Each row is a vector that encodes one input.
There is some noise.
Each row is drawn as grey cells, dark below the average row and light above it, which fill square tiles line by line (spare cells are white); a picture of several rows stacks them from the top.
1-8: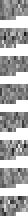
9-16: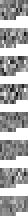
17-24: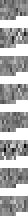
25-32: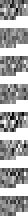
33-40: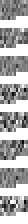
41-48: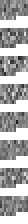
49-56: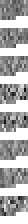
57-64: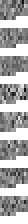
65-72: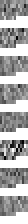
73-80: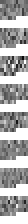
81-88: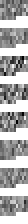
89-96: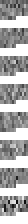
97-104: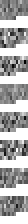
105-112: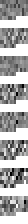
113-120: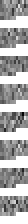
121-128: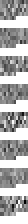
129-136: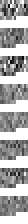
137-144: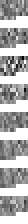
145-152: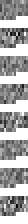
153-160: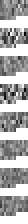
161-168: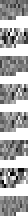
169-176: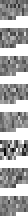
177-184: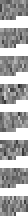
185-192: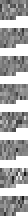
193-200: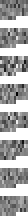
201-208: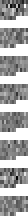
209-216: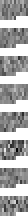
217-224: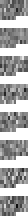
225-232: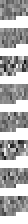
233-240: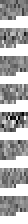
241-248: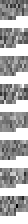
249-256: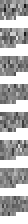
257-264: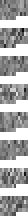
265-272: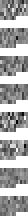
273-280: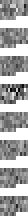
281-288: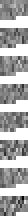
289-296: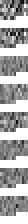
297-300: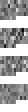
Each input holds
one of 12 labels.
